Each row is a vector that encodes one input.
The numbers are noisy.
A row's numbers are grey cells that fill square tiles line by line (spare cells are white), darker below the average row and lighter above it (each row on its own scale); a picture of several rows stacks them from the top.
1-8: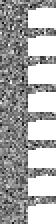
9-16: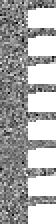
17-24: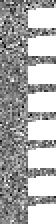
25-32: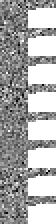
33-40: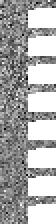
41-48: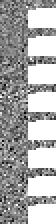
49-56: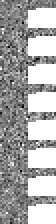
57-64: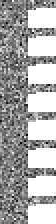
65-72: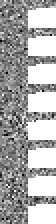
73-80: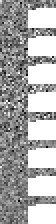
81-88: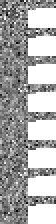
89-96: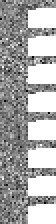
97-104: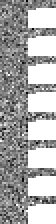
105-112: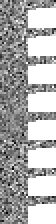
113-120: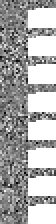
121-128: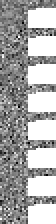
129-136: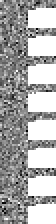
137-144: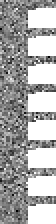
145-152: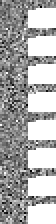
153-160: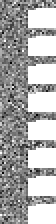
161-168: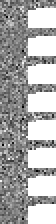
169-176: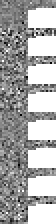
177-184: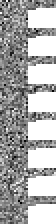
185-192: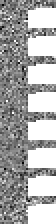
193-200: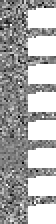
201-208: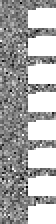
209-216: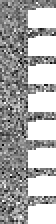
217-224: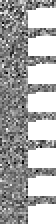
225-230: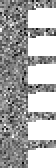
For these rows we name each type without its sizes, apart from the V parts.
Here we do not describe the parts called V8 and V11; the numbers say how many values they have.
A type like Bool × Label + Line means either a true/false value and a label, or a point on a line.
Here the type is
(Bool × Bool × Bool × Bool + V8) × Line + V11.
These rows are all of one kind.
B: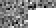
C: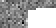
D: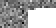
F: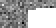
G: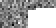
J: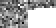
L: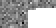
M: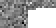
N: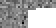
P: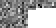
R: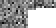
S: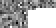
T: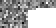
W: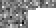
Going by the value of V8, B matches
G, P and R.
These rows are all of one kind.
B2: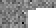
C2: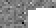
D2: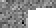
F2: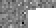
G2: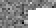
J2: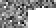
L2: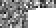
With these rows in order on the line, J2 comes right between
C2 and D2.
